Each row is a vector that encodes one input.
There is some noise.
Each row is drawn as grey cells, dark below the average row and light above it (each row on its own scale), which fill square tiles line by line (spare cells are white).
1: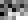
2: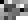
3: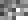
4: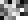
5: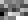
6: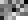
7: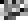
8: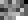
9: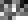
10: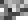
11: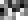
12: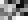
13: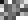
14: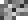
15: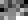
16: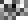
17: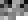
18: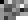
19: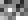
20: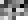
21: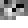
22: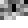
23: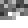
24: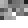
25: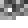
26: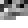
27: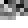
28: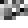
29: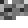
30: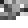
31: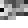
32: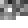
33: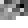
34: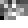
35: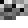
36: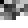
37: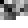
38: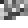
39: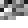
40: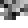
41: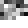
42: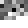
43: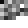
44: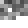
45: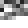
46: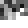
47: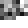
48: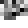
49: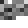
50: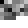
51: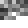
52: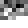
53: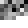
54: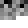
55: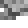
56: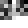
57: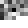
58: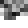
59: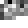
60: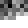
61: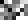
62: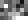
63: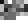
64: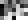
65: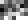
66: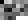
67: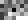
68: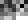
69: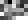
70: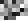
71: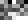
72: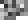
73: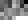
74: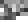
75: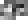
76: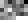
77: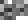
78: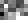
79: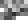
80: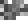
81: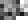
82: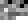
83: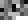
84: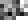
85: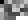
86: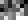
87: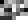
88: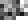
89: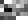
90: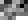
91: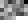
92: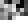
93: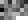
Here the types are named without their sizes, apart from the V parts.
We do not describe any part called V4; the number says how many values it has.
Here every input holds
a list of items, each a point on a line and a value of V4.
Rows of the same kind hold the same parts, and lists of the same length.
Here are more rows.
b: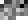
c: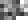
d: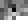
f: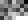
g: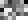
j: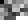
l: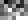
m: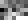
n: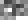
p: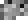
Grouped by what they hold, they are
b, d, f, g, l, m, n, p
c
j

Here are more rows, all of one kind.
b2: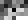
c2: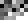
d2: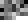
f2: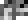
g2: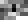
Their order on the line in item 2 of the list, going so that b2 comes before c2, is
b2, g2, c2, f2, d2.
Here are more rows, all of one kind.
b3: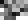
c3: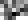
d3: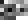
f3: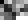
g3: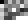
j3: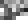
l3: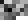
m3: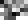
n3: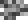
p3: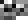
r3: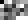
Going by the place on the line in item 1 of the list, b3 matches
g3, j3, m3 and n3.
